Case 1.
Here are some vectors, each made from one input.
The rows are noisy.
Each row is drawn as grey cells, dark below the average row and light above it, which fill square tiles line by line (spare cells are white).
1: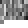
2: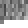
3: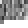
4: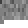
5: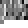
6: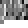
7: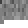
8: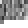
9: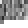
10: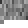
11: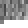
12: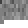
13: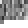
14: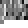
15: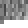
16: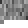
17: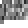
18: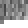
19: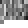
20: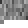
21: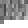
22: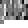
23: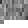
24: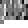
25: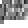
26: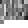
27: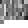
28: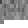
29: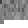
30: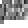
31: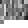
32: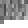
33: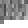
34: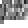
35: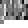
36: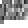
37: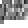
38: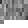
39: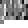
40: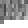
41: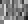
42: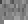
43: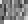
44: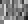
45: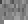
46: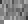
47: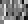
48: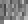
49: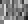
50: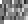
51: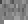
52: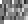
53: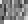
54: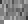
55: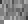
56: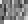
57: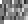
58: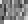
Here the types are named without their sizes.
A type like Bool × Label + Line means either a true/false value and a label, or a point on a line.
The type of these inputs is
Line.
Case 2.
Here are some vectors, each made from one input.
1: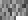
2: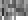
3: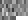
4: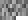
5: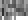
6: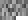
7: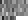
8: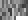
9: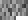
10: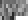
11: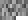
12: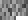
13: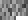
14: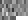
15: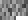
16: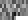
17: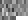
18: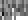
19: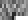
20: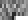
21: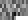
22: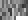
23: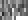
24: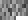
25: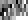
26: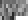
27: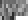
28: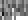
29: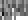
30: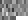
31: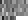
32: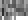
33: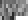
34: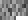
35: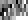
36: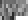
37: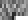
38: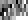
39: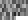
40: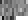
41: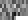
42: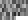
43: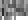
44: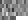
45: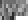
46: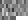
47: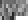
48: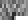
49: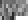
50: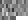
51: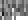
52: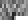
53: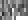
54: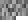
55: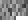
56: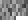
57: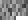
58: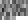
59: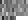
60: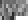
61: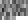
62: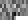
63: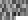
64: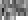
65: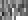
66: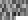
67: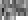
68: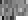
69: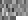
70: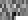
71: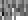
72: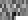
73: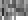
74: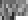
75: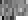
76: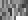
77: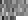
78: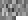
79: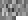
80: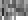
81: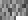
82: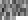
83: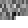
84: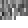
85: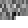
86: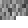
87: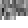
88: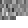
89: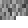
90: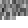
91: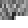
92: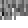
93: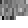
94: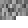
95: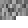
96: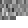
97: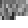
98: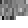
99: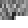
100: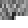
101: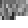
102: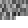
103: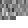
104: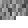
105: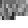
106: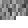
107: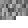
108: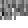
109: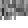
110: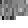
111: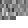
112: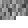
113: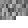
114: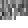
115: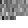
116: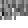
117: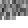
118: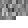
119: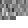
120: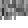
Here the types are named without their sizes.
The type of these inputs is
Circle + Unit.
